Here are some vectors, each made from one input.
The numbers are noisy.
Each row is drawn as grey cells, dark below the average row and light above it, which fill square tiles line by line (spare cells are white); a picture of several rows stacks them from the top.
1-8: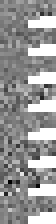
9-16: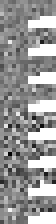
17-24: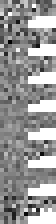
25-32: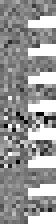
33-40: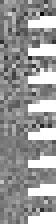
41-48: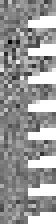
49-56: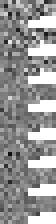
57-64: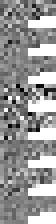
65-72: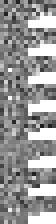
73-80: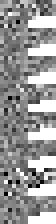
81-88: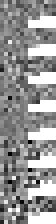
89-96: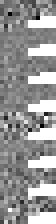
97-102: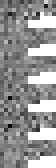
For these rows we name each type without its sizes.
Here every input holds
a point on a line and a node of each of two trees.
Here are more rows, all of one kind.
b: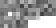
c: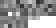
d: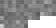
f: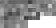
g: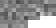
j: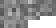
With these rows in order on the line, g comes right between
b and d.
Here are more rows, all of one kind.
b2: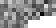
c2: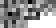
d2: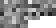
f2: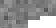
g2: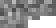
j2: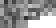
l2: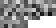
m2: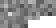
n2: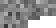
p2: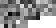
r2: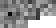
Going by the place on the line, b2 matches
n2 and p2.
